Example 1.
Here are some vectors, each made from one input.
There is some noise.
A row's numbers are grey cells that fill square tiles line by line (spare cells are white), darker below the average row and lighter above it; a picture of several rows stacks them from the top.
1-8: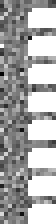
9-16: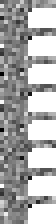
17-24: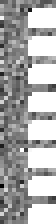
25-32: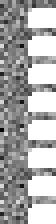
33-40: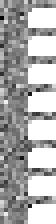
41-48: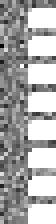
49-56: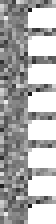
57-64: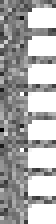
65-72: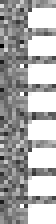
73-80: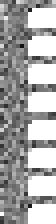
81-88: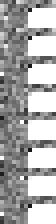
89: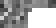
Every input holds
a point on a 10-point circle.
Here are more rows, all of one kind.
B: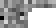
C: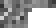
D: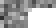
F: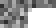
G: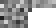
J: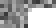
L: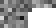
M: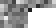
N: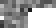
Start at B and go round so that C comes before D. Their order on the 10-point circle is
B, G, M, N, L, C, F, J, D.
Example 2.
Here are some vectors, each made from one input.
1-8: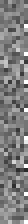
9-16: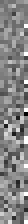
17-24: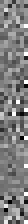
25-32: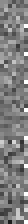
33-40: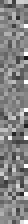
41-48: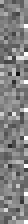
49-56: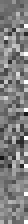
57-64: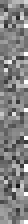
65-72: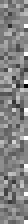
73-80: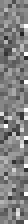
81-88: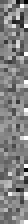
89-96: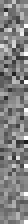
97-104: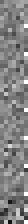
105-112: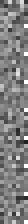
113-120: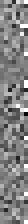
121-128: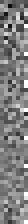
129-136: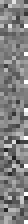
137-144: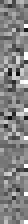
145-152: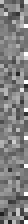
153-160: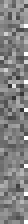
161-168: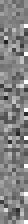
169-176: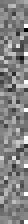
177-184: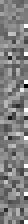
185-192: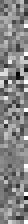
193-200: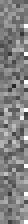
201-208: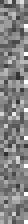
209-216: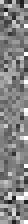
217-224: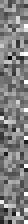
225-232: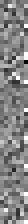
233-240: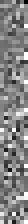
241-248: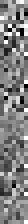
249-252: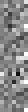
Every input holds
either a fixed value, or a node of a 17-node tree.
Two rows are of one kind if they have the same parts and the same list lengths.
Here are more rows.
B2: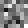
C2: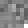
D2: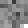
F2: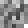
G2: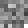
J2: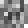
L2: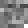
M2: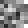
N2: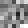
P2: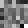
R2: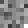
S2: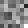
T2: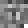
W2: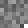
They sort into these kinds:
B2, C2, D2, F2, G2, J2, L2, N2, P2, R2, S2, T2, W2
M2

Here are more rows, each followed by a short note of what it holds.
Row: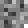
a node of a 17-node tree
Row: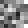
a fixed value
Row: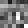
a node of a 17-node tree
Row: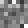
a node of a 17-node tree
